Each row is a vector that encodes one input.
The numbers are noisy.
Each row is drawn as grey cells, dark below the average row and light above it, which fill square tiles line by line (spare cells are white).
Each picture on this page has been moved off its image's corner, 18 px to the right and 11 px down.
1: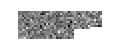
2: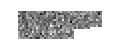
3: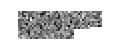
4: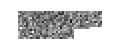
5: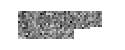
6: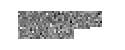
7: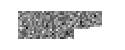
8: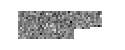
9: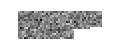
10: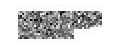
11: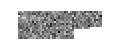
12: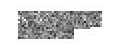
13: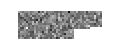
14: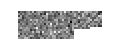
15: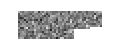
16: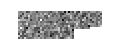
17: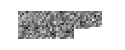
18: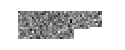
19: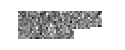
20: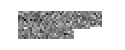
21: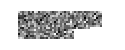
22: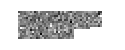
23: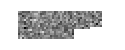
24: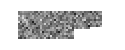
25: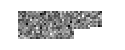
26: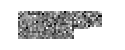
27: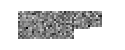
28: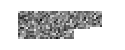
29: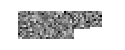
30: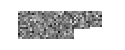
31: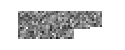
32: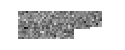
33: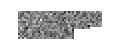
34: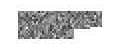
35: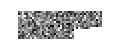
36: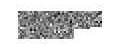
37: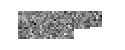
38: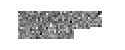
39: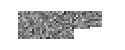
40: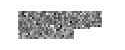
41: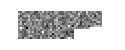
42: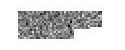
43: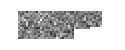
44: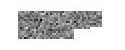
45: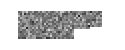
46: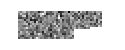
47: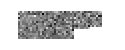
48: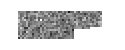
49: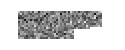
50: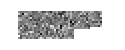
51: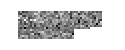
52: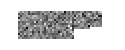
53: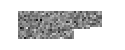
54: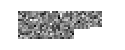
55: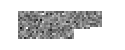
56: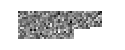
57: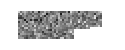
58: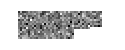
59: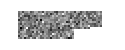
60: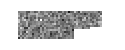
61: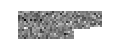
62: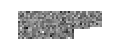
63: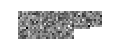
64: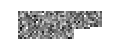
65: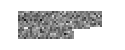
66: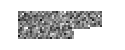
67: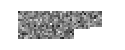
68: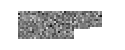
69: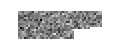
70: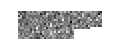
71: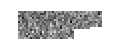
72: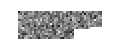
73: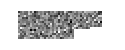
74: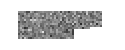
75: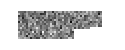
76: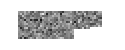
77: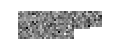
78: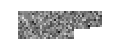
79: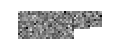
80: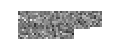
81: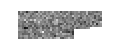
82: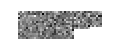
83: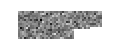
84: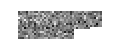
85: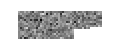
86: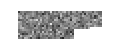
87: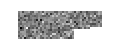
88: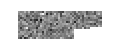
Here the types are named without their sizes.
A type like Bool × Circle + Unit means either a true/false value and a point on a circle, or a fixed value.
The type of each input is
(Bool × Circle + Unit) × (Line × Line + Unit).
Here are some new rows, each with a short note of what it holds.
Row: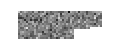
a point on a circle and a true/false value
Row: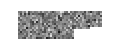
a point on each of two lines
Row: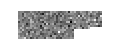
a point on a circle, a point on each of two lines and a true/false value
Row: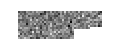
a point on each of two lines
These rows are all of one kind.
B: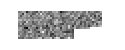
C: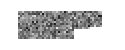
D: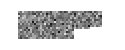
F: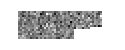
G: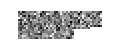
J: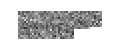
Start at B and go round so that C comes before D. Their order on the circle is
B, J, C, G, F, D.
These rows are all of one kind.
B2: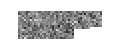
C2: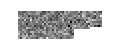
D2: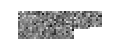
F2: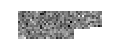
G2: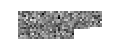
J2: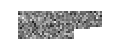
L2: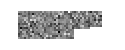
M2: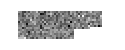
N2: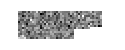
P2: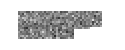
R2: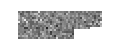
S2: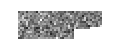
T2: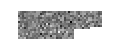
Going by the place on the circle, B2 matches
L2 and R2.
